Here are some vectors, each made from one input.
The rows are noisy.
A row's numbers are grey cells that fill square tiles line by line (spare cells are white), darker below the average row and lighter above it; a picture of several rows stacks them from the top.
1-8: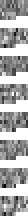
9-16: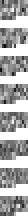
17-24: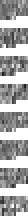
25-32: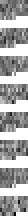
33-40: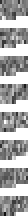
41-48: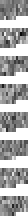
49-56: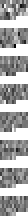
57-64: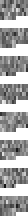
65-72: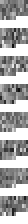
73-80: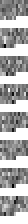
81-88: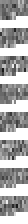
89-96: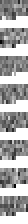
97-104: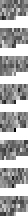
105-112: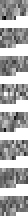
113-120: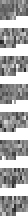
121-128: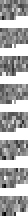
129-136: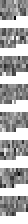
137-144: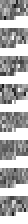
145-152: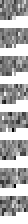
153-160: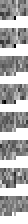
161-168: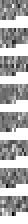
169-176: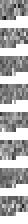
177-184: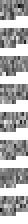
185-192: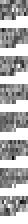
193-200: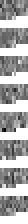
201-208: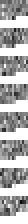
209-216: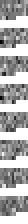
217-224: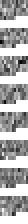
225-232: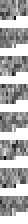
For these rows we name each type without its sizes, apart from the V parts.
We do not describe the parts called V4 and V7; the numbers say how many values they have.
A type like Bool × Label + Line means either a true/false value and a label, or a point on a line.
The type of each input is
(Bool × Bool × Bool + V4) × (Circle + V7) + List(Line).
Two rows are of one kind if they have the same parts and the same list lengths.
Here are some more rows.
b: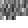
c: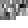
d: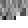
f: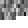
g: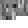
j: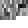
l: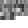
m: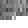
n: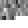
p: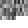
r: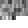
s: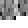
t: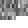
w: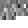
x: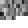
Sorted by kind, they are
b
c, j
d, s
f, l
g, m
n, w, x
p, r
t

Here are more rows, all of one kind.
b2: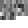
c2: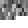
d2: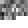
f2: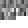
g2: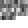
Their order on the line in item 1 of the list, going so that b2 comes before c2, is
b2, g2, c2, f2, d2.
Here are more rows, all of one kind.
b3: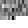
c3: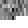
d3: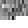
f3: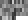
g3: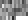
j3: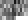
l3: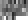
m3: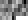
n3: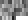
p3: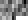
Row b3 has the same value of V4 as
c3, d3 and j3.
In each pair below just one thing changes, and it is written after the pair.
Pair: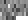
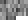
one of the three true/false values
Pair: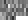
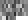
the place on the circle
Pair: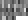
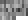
the place on the circle
